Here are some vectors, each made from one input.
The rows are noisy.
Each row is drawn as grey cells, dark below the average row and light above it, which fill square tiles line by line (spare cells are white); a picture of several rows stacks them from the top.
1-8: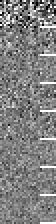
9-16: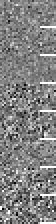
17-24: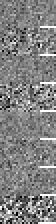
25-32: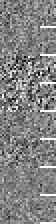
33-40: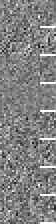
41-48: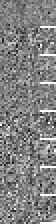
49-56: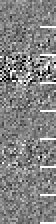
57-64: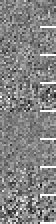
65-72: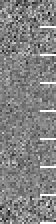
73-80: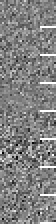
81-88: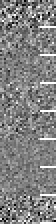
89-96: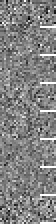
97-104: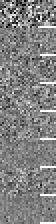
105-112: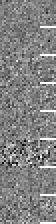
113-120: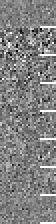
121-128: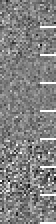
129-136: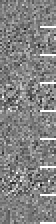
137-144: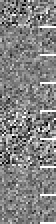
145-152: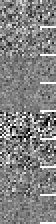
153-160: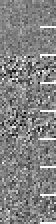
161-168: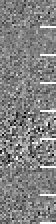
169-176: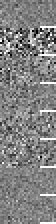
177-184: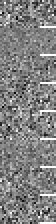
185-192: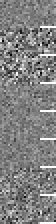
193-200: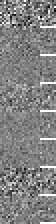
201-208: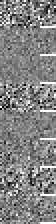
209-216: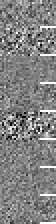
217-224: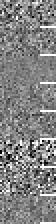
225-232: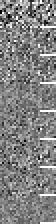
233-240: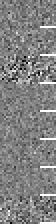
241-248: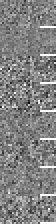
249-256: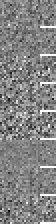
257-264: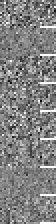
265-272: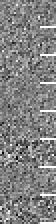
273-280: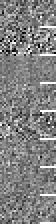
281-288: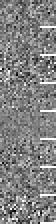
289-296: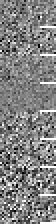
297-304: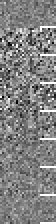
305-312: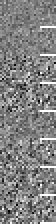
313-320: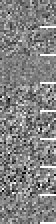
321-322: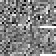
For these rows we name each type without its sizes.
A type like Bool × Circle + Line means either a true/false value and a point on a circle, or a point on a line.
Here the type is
Label × Label + Line × (Line × Line + Unit).
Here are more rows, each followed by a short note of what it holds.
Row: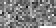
a point on a line
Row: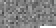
a point on a line
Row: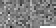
two labels
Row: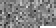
a point on each of three lines
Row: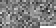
a point on each of three lines
